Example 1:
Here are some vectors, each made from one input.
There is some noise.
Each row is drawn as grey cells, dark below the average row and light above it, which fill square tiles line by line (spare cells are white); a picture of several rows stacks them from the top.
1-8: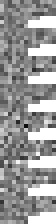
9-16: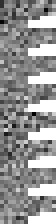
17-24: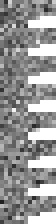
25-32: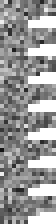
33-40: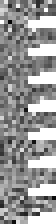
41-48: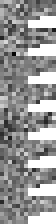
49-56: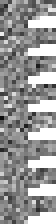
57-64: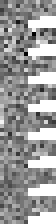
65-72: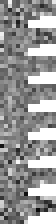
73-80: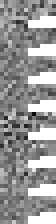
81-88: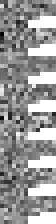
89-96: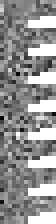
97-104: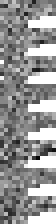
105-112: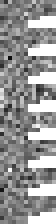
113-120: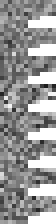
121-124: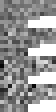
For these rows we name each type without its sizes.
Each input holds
four true/false values.
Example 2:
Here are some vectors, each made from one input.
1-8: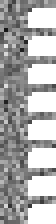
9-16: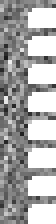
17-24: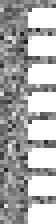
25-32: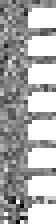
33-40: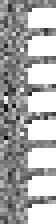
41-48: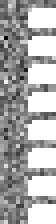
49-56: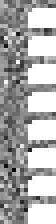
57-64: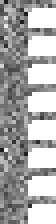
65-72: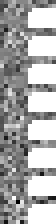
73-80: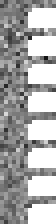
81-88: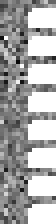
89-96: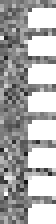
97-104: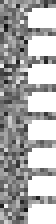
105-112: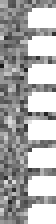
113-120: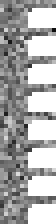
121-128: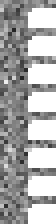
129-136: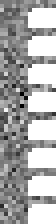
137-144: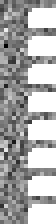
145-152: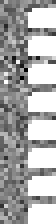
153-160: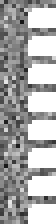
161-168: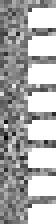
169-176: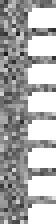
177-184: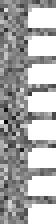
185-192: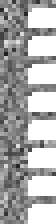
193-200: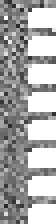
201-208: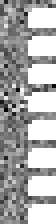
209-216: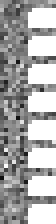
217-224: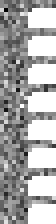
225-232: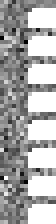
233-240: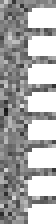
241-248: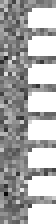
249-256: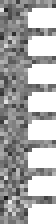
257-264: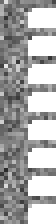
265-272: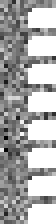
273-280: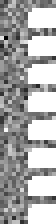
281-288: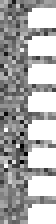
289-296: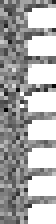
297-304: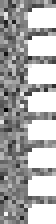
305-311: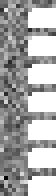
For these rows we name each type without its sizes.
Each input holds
three true/false values.
